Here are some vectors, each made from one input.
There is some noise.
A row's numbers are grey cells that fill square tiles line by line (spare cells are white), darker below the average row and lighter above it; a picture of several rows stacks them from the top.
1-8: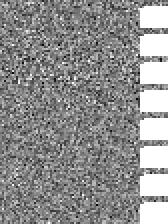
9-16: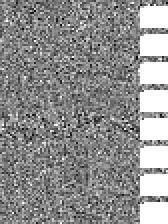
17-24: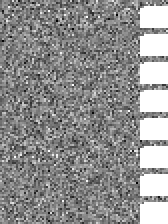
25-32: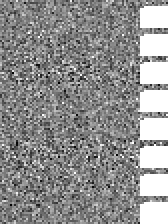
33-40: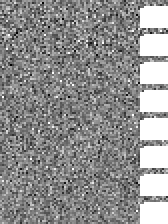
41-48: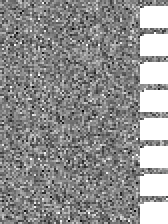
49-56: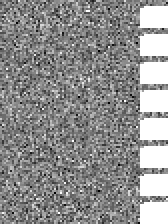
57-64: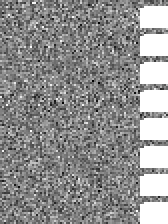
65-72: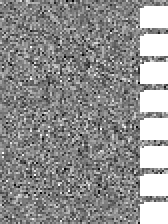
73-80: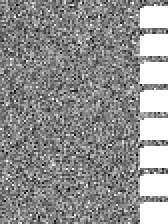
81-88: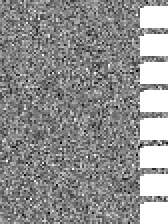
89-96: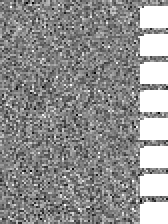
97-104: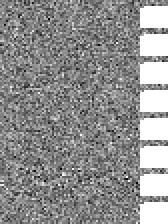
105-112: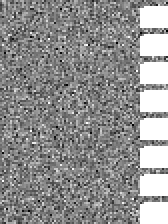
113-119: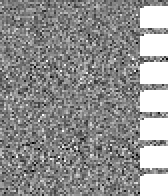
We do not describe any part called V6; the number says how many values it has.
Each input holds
a node of an 8-node tree, together with either a point on a 5-point line, or a value of V6.
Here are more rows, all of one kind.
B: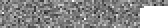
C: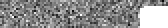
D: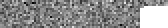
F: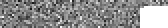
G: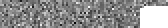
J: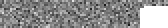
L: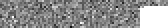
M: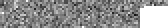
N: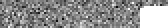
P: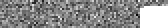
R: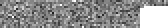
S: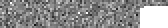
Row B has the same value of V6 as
C, J, M and R.
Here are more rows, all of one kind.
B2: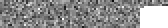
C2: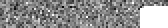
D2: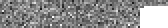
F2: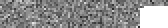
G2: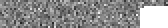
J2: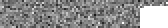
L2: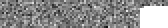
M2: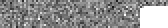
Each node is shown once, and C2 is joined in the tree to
L2.
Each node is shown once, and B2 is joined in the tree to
G2.
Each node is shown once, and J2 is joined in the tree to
F2, G2, L2 and M2.
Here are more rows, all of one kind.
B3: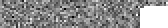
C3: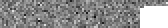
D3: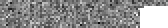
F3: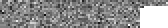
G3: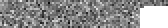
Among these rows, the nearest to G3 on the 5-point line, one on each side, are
B3 and D3.
